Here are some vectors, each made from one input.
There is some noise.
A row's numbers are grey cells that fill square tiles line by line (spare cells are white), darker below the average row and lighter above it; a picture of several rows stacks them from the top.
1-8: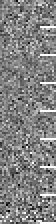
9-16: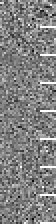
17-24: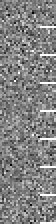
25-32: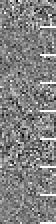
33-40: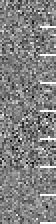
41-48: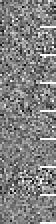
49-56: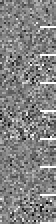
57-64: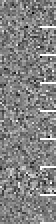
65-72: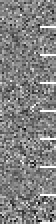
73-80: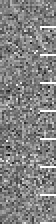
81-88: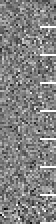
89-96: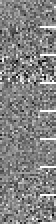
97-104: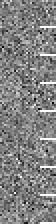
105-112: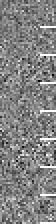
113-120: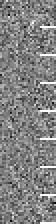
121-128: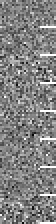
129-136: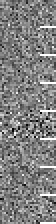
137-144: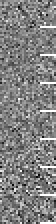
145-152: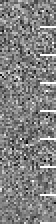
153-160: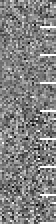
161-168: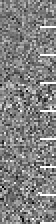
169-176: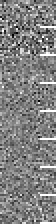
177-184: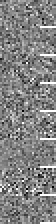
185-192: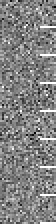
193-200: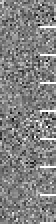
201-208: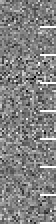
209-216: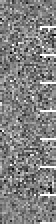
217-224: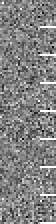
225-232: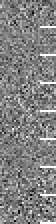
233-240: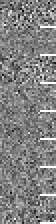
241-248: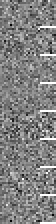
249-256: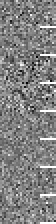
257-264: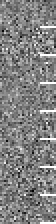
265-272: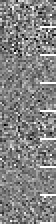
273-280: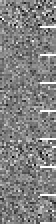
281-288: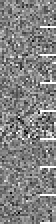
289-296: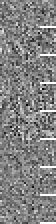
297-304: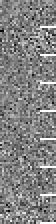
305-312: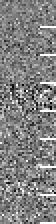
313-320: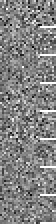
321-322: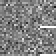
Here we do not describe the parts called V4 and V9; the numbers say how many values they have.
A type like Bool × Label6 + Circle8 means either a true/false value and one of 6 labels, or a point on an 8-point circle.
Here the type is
Bool × V9 + (Tree12 + Unit) × V4.
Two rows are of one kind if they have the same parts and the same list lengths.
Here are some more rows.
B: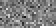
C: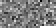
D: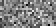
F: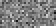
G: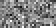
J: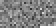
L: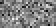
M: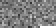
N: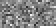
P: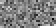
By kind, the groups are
B, F, J, M, P
C, D, G
L, N

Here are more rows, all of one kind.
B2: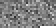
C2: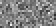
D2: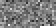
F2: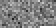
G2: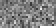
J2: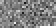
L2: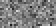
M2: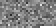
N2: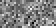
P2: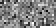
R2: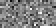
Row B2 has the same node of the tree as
D2, G2, M2 and R2.
